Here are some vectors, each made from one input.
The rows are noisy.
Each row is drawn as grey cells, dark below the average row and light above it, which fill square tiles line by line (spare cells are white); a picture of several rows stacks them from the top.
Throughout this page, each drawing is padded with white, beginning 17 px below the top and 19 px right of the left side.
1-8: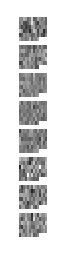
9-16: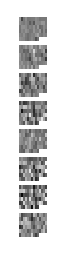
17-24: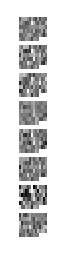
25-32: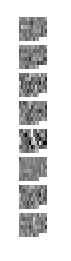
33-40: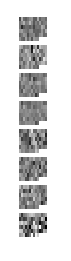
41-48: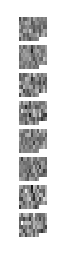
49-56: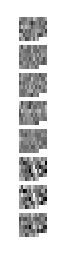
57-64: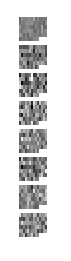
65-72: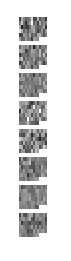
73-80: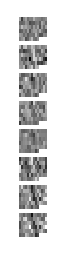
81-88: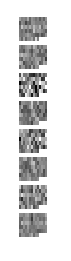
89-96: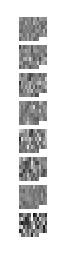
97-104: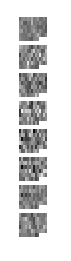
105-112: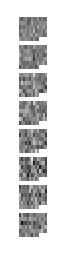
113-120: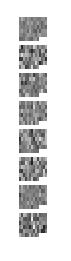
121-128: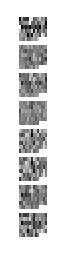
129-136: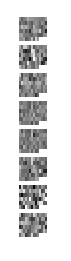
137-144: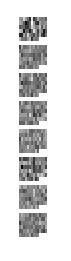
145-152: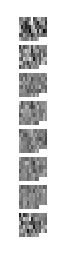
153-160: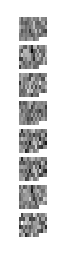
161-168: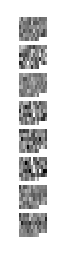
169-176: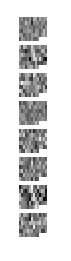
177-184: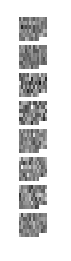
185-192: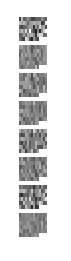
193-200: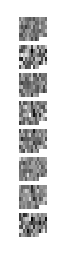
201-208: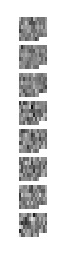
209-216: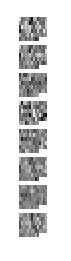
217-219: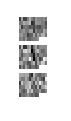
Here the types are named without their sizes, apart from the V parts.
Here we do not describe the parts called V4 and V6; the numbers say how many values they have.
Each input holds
a true/false value, a value of V4 and a value of V6, together with either a point on a circle, or a point on a line.
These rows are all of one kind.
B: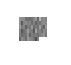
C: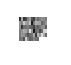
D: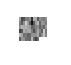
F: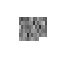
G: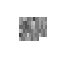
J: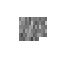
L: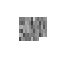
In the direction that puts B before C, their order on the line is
J, B, D, L, C, G, F.
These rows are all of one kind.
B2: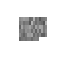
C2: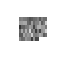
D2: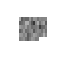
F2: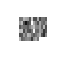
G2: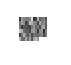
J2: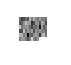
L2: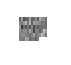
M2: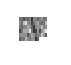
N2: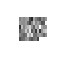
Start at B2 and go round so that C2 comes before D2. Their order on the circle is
B2, N2, C2, G2, L2, D2, M2, J2, F2.
